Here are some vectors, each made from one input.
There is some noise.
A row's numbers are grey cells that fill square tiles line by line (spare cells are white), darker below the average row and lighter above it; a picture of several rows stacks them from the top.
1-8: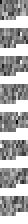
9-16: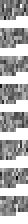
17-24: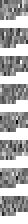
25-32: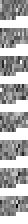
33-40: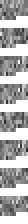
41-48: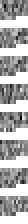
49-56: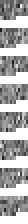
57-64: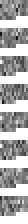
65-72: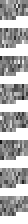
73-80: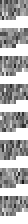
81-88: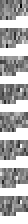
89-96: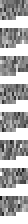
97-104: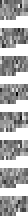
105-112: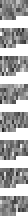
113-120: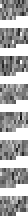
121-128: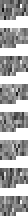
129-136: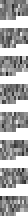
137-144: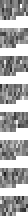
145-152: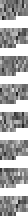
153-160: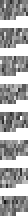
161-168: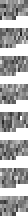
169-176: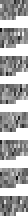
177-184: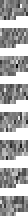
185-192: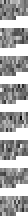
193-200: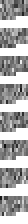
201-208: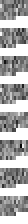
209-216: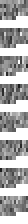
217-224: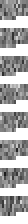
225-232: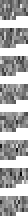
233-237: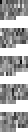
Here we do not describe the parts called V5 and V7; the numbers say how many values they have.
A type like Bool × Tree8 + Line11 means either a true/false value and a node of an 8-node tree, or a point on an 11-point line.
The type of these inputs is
Bool × (Tree9 + V7) + Line6 × Line6 + V5 × V5.
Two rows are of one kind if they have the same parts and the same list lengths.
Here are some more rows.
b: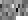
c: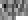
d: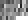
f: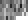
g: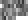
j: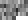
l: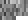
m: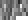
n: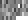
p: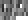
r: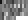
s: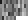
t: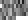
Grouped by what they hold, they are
b, g, t
c, j, l
d, f, n, r, s
m, p

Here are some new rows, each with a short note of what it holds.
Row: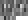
two values of V5
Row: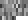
a node of a 9-node tree and a true/false value
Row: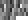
two values of V5
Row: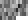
a node of a 9-node tree and a true/false value
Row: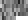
a node of a 9-node tree and a true/false value
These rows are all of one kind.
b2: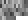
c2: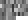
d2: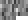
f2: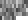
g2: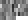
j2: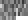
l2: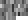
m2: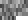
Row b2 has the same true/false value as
f2 and m2.
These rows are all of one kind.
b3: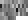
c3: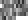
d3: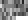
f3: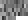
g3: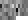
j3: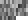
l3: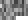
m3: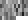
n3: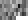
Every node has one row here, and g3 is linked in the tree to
b3 and d3.
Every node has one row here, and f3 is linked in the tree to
b3.
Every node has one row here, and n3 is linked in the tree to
c3 and d3.
